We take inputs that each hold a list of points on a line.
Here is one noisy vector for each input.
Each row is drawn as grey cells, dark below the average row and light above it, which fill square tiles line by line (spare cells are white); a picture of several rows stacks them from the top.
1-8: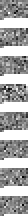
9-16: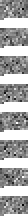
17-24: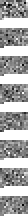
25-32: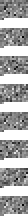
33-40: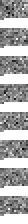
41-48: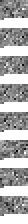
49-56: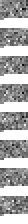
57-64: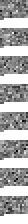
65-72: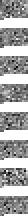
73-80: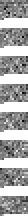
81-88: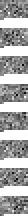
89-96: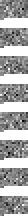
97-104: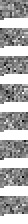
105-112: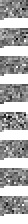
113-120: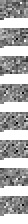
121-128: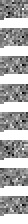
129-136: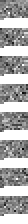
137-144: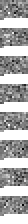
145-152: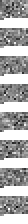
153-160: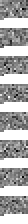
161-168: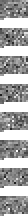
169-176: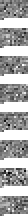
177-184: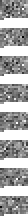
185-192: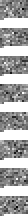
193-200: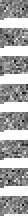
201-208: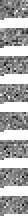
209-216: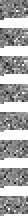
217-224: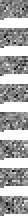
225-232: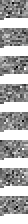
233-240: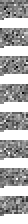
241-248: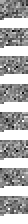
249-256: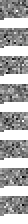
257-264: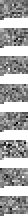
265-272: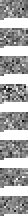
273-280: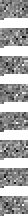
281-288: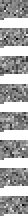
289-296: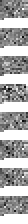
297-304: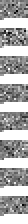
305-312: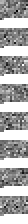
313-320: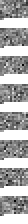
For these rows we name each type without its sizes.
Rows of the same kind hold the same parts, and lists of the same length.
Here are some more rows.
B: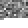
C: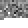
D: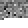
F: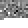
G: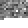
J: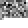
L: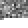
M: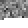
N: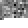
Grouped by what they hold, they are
B, C, F, G, M
D
J
L, N

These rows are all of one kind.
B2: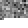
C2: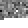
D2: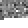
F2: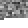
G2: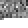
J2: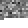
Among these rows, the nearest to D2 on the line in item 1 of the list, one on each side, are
B2 and C2.
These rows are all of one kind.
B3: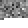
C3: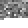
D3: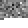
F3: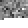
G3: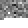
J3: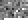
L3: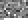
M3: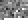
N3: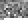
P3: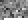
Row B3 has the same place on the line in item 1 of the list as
D3, F3, J3 and M3.
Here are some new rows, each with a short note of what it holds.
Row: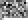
the empty list
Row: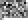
the empty list
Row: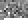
a list of two items
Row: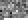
a list of three items
